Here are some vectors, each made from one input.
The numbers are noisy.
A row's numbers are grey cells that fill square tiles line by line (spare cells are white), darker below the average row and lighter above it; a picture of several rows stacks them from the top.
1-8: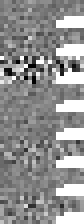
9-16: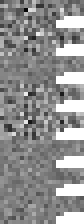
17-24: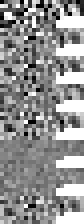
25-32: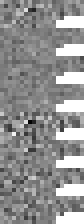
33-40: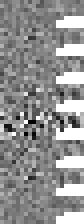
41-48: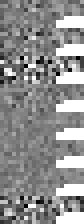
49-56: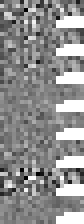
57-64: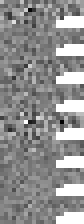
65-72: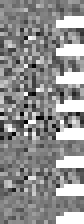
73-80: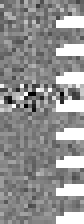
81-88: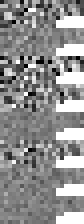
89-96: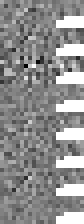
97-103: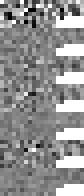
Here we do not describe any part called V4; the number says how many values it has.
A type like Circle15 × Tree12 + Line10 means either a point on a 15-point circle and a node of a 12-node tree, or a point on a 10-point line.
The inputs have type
(Line6 + Line7) × V4.
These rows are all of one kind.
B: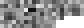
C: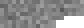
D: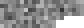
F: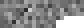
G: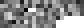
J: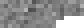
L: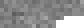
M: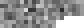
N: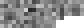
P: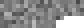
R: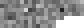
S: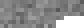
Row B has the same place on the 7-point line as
D, G and N.
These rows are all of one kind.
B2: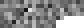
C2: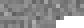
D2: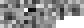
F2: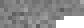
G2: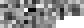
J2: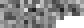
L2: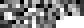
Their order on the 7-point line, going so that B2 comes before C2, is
B2, D2, G2, C2, L2, F2, J2.
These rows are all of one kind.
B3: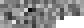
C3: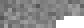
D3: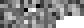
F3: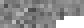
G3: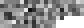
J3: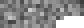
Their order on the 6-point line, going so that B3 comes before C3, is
B3, G3, D3, F3, C3, J3.
